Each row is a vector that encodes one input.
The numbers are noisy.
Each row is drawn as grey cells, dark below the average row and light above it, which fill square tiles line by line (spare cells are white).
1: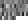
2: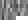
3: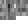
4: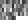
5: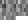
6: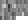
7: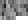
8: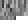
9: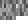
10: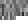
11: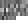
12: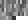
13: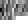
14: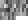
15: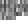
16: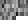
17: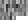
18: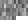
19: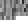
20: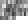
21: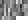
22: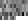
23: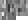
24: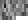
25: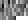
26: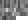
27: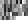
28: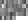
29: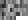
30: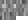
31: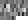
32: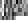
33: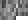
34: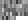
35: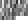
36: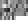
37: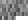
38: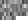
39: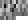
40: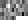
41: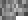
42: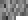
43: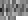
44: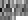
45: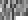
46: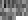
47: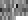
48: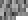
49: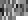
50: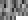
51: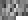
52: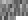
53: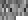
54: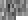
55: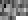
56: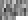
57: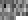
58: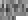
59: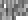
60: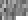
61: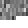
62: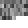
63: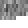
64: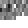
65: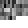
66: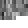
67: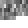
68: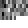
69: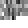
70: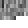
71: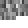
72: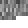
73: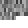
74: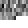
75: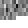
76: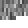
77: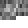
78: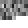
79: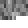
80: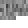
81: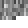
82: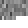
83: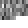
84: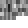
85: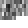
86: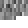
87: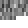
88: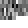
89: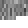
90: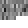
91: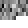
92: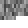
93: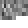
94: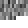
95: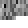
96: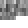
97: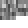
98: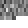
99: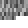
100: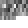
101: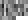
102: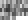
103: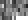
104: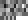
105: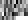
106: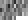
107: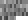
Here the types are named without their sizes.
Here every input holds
either a fixed value, or a point on each of two lines, or four true/false values.
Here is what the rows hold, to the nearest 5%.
About 5% of them hold a fixed value. About 45% of them hold a point on each of two lines. The rest hold four true/false values.
